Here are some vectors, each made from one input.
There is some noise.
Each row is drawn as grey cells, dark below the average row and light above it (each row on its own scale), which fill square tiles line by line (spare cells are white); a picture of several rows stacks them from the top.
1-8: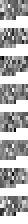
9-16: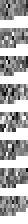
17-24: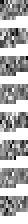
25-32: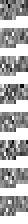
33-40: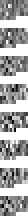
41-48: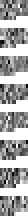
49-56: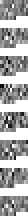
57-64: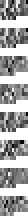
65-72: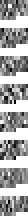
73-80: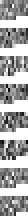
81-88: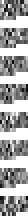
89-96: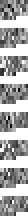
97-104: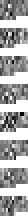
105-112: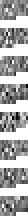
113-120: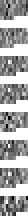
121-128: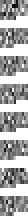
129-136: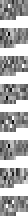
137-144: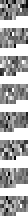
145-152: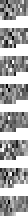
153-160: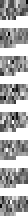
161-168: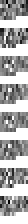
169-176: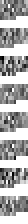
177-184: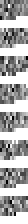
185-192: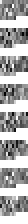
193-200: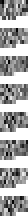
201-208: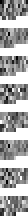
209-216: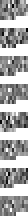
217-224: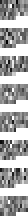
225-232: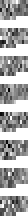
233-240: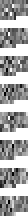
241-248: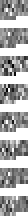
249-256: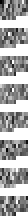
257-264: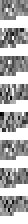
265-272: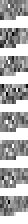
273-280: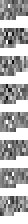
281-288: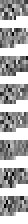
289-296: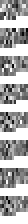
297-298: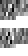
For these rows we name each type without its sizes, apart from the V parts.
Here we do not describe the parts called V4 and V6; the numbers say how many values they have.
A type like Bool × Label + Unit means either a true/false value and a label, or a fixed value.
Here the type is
Bool × V4 × V6 + Line.
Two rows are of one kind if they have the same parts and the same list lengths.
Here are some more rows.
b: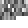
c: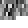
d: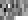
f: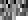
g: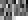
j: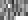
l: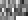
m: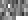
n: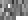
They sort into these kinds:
b, c, d, j, m, n
f, g, l

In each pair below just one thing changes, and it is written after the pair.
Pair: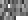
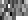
the true/false value
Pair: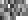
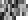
the value of V4
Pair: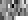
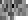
the value of V6
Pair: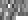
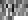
the value of V4
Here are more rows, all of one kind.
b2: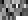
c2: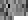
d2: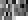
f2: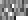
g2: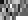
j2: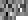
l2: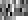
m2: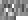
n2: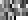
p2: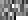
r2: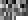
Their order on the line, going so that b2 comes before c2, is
b2, g2, l2, c2, d2, r2, j2, n2, p2, f2, m2.
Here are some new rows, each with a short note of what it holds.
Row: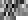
a true/false value, a value of V4 and a value of V6
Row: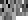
a point on a line
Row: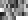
a true/false value, a value of V4 and a value of V6
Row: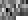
a point on a line
